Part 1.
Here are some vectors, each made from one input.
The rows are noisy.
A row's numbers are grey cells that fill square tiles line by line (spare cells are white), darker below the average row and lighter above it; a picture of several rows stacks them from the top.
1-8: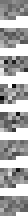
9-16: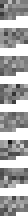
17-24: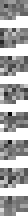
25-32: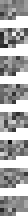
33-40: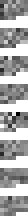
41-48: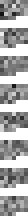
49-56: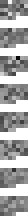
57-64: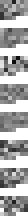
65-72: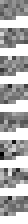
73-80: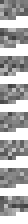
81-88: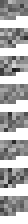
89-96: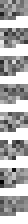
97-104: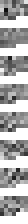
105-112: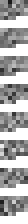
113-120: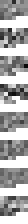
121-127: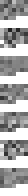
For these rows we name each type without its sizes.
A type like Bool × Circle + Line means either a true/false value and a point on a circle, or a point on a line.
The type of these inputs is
Bool × Bool × Bool × Bool + Label.
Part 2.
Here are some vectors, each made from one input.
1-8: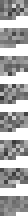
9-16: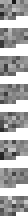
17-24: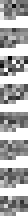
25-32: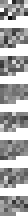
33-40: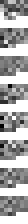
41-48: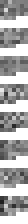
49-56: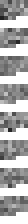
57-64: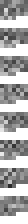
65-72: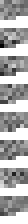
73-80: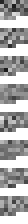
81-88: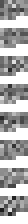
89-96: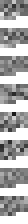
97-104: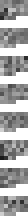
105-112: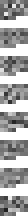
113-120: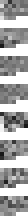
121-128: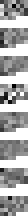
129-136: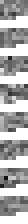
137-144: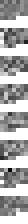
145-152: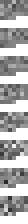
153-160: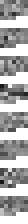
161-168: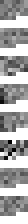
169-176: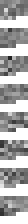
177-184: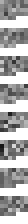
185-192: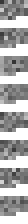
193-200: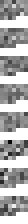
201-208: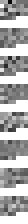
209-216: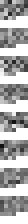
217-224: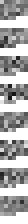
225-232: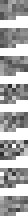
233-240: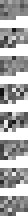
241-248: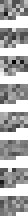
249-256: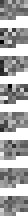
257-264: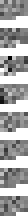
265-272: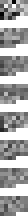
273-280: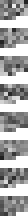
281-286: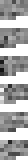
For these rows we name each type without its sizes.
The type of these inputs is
Bool × Bool × Bool + Label.
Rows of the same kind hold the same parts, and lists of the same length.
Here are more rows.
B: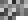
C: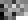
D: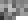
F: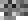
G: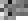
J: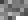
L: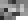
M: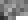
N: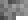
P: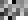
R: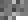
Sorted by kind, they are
B, J, P
C, D, F, G, L, M, N, R

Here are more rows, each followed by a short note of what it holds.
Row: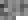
three true/false values
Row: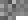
three true/false values
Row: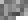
three true/false values
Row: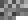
a label
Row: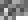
three true/false values
